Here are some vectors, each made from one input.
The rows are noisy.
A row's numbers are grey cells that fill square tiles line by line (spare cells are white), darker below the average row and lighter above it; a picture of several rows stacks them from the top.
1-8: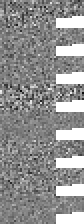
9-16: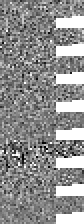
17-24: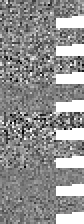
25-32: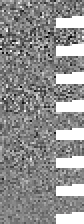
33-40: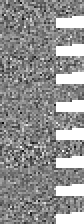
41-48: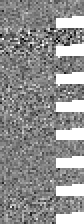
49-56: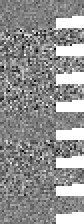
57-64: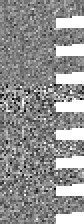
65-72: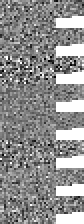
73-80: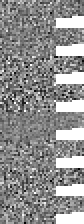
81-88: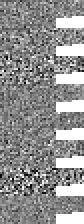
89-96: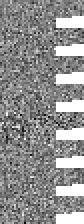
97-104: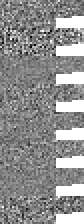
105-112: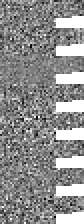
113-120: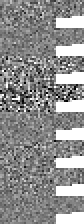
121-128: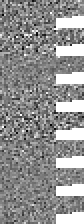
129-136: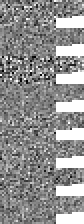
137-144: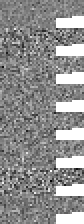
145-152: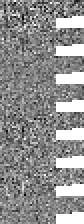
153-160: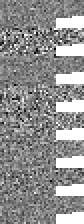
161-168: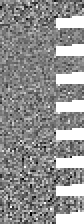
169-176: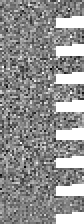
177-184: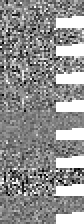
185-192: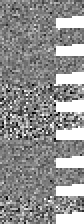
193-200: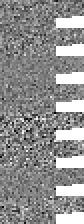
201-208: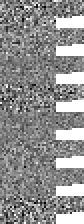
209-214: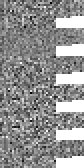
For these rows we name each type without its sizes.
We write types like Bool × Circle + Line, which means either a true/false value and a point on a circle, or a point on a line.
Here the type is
Bool × (Circle + Label).
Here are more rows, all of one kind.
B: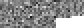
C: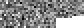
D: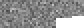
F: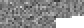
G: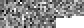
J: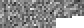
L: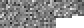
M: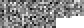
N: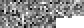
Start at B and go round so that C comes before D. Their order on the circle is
B, F, C, D, J, L, G, N, M.
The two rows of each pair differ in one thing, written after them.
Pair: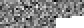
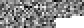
the place on the circle
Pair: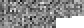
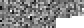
the place on the circle
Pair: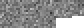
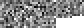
the true/false value
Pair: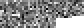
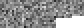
the true/false value
